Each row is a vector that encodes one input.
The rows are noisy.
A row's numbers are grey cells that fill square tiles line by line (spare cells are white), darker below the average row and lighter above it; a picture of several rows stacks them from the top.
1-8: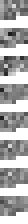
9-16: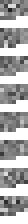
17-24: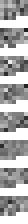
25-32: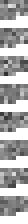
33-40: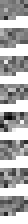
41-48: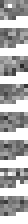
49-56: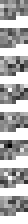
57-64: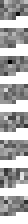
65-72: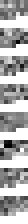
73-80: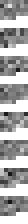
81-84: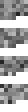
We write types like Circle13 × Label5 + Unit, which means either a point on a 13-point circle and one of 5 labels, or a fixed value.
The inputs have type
(Bool × Bool × Bool + Unit) × Line5 + Circle5.
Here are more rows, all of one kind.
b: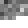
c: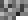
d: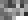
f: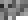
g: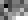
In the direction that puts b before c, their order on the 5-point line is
g, d, b, c, f.
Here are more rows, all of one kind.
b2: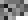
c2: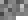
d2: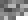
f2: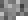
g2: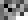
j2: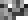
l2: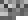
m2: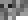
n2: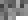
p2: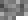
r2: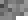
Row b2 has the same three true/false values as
g2, n2 and p2.
